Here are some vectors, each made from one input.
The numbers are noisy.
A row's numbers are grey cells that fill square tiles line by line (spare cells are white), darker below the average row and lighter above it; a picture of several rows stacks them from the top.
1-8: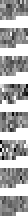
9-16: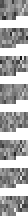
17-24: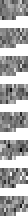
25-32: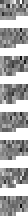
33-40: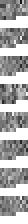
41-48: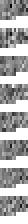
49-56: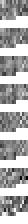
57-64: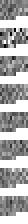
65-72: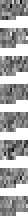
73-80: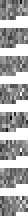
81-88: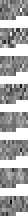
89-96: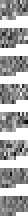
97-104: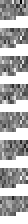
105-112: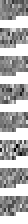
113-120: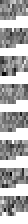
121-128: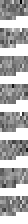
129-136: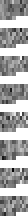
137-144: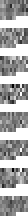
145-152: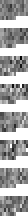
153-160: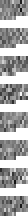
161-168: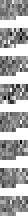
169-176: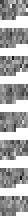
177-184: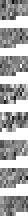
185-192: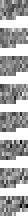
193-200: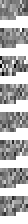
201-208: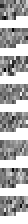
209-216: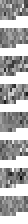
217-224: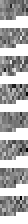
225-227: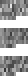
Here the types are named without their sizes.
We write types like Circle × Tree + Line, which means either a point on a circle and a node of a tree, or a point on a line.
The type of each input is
Circle + Unit.
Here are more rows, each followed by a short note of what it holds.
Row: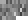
a point on a circle
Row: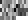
a fixed value
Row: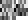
a fixed value
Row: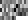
a fixed value
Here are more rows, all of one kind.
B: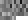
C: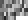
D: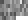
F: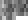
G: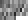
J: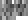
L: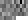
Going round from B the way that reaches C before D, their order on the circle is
B, L, G, C, D, J, F.
